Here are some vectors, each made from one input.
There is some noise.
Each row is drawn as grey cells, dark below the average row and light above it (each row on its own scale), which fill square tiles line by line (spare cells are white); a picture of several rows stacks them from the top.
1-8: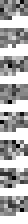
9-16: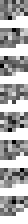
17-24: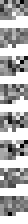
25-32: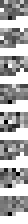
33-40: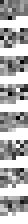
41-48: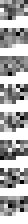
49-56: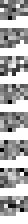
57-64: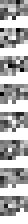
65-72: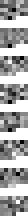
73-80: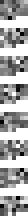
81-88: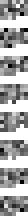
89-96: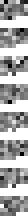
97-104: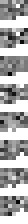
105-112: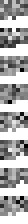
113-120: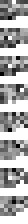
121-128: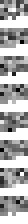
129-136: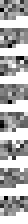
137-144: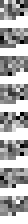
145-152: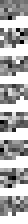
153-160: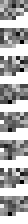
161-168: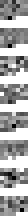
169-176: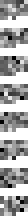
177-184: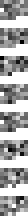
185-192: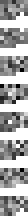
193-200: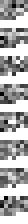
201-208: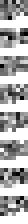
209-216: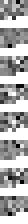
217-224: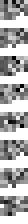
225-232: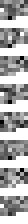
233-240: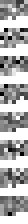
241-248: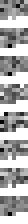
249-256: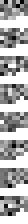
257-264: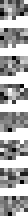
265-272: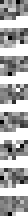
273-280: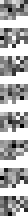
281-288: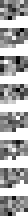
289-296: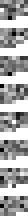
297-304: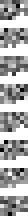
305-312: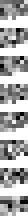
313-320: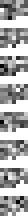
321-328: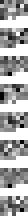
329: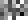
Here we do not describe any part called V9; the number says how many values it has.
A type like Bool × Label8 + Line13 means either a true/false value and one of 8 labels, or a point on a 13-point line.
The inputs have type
List2(Bool × V9).
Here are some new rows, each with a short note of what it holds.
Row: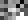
a list of two items
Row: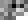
the empty list
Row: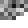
the empty list
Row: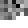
a list of two items
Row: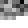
a list of two items
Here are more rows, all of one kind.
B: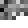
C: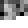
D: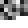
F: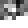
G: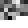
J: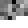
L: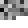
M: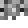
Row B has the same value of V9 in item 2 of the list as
C and F.
